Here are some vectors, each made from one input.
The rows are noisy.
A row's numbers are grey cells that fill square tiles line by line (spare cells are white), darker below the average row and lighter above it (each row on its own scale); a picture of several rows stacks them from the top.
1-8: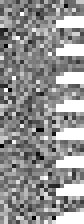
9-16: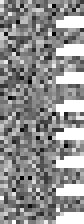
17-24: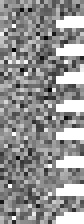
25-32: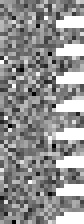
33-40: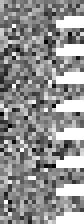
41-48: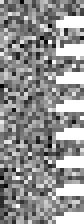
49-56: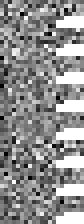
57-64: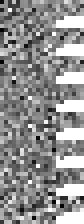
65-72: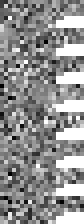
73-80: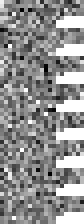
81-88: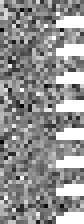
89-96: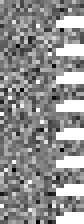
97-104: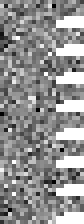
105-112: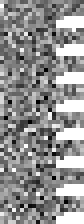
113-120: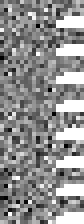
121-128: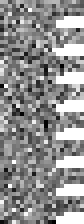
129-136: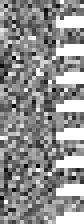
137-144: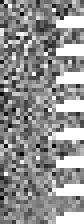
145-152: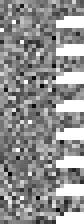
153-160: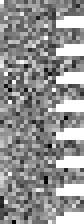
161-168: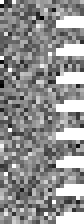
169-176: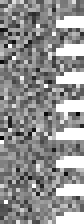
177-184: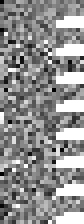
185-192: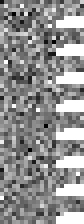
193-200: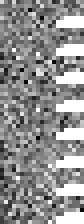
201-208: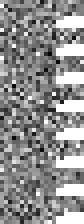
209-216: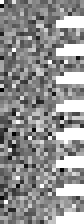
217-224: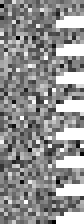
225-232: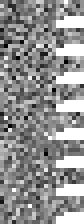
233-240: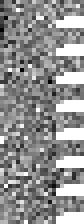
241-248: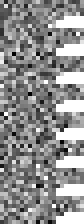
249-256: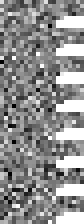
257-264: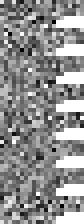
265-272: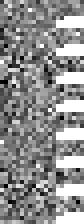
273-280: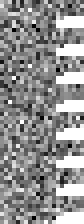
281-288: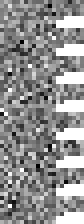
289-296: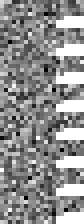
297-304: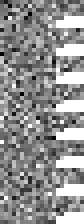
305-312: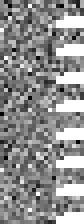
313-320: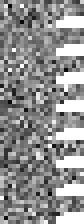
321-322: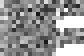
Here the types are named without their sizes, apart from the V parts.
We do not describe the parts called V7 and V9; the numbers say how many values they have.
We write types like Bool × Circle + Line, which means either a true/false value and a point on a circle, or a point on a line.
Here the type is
(Bool × Bool × Bool × Bool + V7) × V9 + List(Line).
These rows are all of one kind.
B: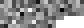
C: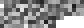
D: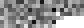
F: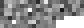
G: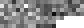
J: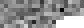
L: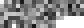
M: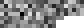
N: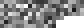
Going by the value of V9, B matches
F and L.
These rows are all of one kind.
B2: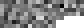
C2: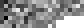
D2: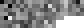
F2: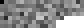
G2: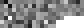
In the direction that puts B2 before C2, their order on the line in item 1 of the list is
G2, D2, F2, B2, C2.
